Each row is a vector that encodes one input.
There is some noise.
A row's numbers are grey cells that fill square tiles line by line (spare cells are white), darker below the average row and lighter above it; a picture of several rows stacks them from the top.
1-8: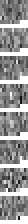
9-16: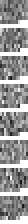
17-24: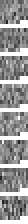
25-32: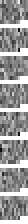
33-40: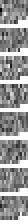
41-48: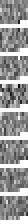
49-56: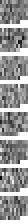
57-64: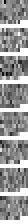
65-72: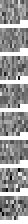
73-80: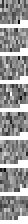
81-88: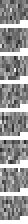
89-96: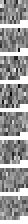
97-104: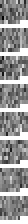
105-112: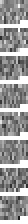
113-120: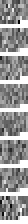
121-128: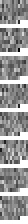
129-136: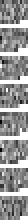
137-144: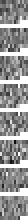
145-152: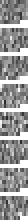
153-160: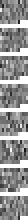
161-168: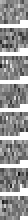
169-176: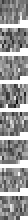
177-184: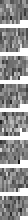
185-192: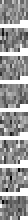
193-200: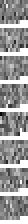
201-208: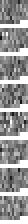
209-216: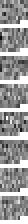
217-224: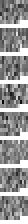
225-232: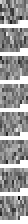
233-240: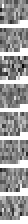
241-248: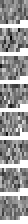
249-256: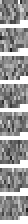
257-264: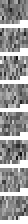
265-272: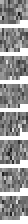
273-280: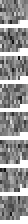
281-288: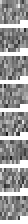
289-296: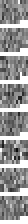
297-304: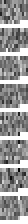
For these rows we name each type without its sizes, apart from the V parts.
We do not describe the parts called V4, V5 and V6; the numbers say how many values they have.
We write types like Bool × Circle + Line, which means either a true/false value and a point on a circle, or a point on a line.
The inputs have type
(Bool × Line × V4 × V5 + Tree) × V6.
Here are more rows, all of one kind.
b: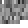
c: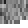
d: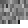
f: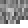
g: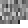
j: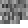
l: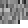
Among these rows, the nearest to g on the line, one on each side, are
f and l.
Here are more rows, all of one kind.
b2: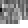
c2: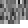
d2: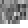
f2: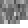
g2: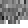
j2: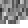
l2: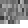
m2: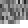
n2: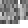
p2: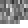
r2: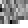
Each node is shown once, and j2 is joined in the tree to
d2.
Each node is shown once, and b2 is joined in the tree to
c2, f2 and l2.
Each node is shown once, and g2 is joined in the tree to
r2.
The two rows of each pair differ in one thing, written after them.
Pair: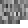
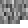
the true/false value
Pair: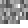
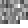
the place on the line
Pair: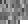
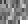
the true/false value
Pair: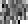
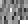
the value of V6
